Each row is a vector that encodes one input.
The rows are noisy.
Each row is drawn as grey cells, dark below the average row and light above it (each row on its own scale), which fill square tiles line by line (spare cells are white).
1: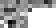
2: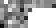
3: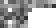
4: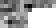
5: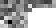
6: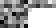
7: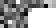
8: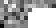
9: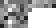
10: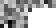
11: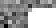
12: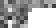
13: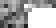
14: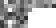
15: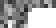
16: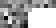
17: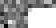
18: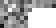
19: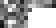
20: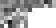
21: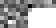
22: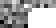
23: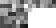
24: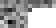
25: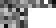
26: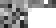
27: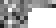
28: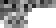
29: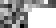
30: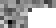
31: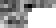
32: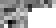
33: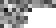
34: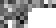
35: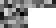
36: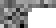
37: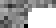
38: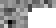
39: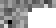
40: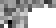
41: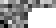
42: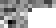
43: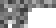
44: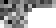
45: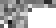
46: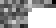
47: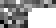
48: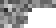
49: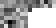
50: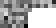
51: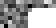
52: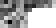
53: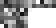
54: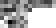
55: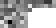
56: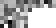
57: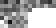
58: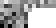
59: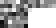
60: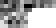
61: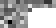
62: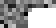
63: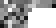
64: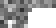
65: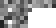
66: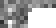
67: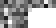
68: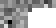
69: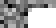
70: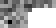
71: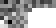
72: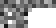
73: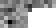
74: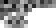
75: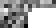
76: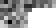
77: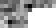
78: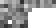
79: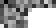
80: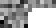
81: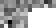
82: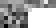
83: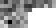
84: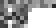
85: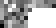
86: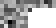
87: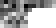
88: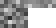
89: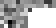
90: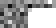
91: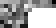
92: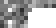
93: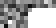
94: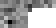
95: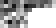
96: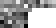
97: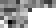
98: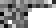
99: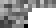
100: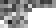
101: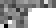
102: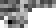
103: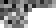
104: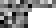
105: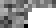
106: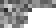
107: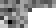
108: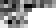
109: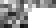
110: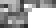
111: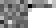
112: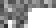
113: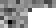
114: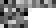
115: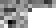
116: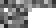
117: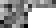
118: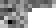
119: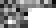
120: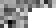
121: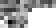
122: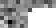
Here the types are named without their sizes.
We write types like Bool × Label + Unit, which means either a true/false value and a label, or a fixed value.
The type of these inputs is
(Bool × Bool × Bool × Bool + Unit) × (Label × Label + Unit).
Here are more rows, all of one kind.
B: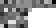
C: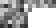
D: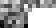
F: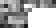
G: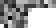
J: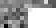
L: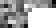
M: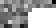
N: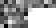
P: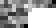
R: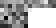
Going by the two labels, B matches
F, L and M.
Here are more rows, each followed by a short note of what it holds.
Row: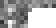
two labels
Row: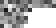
a fixed value
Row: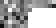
two labels
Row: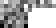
two labels and four true/false values
